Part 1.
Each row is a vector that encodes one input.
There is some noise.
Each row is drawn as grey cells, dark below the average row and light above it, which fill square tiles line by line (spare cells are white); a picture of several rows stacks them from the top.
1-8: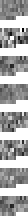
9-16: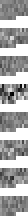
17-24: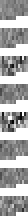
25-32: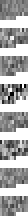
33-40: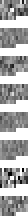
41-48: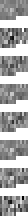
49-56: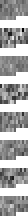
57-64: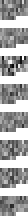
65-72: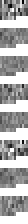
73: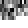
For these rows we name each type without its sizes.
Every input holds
a list of points on a line.
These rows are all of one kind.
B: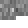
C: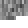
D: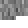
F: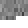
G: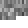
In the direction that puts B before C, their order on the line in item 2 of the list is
B, D, F, C, G.
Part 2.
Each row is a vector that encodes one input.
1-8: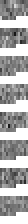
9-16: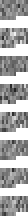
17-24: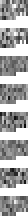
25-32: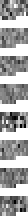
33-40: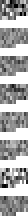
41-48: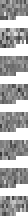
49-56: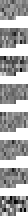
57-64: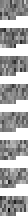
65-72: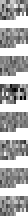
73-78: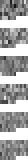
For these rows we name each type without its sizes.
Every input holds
either a point on each of two lines, or a node of a tree.
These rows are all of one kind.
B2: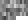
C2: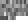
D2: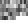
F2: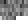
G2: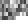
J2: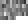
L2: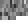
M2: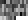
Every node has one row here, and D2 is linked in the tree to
B2 and G2.
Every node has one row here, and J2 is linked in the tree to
C2.
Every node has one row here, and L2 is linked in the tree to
B2.
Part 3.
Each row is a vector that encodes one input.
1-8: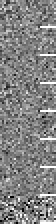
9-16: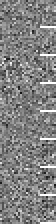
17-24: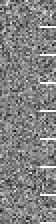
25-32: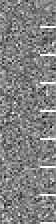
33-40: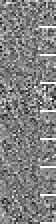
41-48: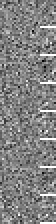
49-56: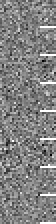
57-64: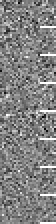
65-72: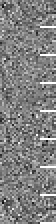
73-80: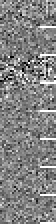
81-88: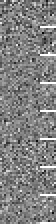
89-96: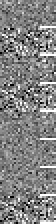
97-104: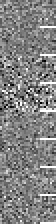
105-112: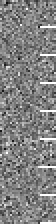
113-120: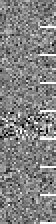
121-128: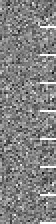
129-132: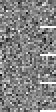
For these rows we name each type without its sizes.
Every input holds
a list of points on a circle.
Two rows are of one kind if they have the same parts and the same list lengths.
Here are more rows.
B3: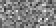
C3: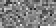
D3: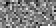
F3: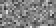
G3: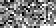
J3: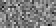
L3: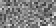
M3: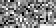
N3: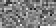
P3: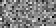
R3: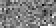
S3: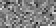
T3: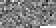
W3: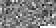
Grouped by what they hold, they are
B3, F3, J3
C3, D3, L3, N3, P3, R3, S3, T3, W3
G3, M3

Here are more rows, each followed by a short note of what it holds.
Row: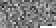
a list of two items
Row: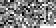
the empty list
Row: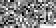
the empty list
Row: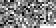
the empty list
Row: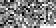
the empty list
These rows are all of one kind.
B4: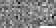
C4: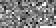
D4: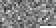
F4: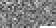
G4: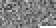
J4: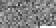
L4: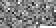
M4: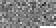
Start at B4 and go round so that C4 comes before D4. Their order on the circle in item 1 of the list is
B4, C4, D4, G4, M4, F4, L4, J4.
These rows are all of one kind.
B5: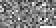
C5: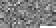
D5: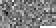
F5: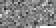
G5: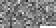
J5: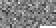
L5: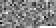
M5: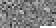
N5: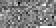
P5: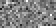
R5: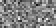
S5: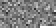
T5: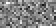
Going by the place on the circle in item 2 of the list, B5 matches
J5, S5 and T5.
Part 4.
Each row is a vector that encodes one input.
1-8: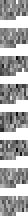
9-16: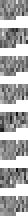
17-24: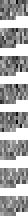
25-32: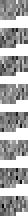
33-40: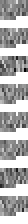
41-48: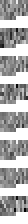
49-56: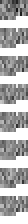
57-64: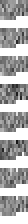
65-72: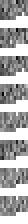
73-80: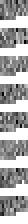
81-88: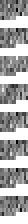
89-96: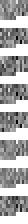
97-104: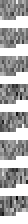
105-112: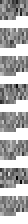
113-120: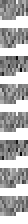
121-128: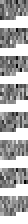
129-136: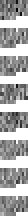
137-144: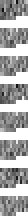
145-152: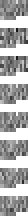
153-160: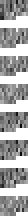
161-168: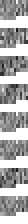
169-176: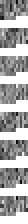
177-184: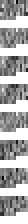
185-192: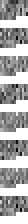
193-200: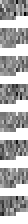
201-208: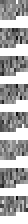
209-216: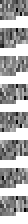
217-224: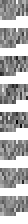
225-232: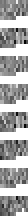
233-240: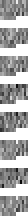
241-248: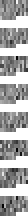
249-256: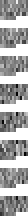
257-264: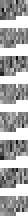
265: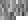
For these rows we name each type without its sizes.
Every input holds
either a point on a circle, or a point on each of two lines.
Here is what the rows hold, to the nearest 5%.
About 50% of them hold a point on a circle. The rest hold a point on each of two lines.
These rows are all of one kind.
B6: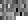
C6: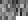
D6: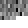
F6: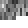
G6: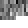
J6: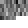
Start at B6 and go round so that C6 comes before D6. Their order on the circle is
B6, C6, F6, G6, J6, D6.
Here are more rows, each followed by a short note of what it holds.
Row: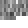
a point on each of two lines
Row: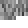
a point on each of two lines
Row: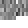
a point on each of two lines
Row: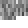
a point on each of two lines
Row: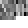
a point on a circle
